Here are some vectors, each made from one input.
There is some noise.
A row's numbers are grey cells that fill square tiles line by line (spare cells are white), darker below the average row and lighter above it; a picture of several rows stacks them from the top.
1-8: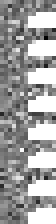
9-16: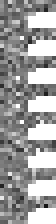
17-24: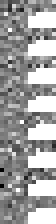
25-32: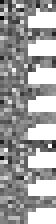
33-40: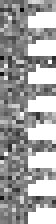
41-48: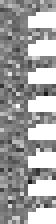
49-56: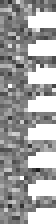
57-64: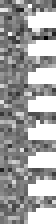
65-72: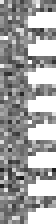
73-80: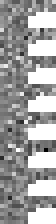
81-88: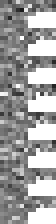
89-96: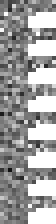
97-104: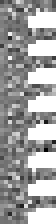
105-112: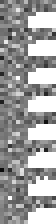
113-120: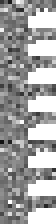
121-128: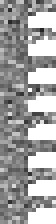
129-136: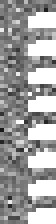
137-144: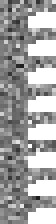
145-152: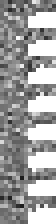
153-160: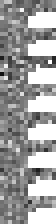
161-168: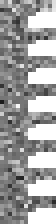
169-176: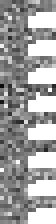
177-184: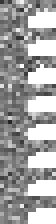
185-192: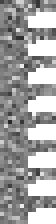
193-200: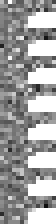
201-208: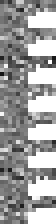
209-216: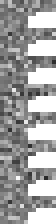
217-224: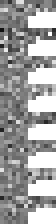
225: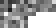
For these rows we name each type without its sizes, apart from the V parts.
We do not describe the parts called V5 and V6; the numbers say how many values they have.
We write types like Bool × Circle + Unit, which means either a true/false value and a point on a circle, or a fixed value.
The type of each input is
List(Line) + V5 × V6.
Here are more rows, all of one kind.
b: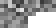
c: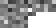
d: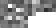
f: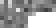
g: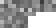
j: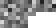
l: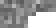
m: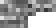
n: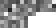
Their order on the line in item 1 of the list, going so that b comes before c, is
n, j, d, f, m, b, c, g, l.
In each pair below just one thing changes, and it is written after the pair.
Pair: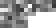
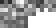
the value of V6
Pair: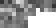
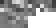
the value of V5
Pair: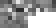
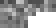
the value of V6
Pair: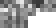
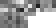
the value of V6
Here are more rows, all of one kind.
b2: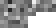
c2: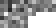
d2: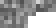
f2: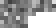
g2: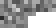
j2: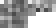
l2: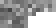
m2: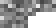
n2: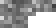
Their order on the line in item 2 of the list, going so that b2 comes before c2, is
d2, l2, g2, j2, n2, m2, b2, c2, f2.
